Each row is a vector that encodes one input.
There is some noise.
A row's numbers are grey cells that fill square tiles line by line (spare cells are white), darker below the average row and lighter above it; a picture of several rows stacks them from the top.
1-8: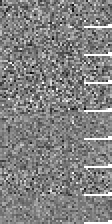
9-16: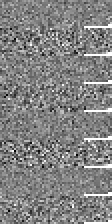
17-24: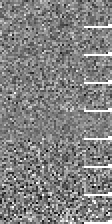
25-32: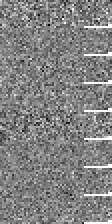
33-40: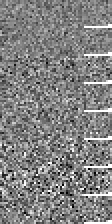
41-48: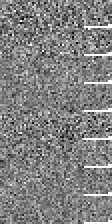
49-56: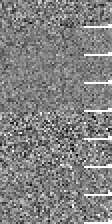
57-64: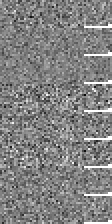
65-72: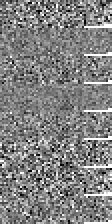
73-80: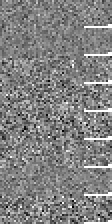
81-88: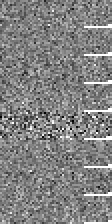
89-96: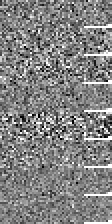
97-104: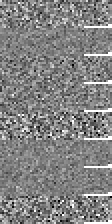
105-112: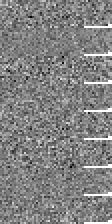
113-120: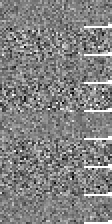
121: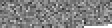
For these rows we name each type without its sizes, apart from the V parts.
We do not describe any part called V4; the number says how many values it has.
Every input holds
a point on a circle, together with either a point on a circle, or two values of V4.
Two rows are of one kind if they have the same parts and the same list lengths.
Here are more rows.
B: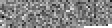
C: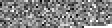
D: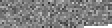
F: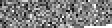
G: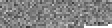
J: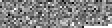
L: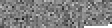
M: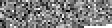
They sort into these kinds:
B, D, F, J, L, M
C, G

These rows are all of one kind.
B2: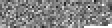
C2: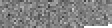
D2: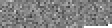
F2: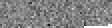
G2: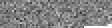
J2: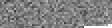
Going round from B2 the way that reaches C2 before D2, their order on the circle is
B2, C2, F2, D2, J2, G2.
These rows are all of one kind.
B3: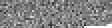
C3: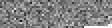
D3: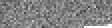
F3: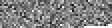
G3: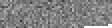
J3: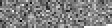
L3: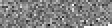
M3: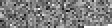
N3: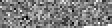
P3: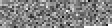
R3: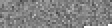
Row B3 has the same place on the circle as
F3, G3, J3 and N3.
